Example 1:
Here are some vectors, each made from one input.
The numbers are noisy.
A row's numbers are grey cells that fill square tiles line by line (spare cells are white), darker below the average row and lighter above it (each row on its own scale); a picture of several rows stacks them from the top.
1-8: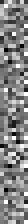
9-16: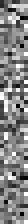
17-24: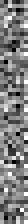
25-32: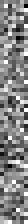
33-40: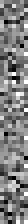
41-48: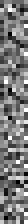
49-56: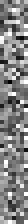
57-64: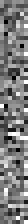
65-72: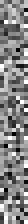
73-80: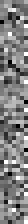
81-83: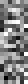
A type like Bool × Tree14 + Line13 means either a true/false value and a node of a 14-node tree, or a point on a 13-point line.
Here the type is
Circle5 × Circle8.
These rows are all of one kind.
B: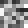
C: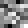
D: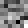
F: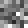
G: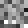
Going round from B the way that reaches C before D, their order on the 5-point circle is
B, G, C, D, F.
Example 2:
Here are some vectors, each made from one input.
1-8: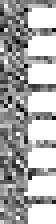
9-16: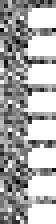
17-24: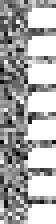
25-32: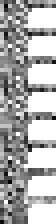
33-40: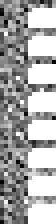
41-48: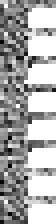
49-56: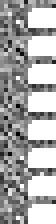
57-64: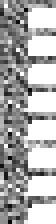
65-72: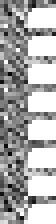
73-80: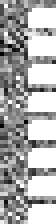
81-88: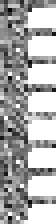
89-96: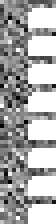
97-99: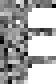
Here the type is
List2(Line6).
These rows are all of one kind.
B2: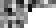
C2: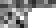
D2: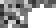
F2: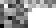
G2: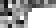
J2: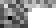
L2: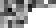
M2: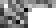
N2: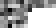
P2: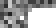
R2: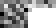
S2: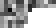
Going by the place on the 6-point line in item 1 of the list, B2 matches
L2, N2 and S2.
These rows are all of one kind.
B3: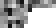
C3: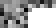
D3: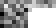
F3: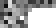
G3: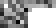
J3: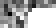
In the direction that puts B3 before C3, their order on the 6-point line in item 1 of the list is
B3, J3, F3, C3, G3, D3.
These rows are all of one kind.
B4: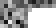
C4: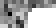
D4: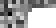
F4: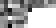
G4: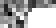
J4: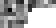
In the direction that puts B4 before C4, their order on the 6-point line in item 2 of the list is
F4, D4, B4, C4, G4, J4.
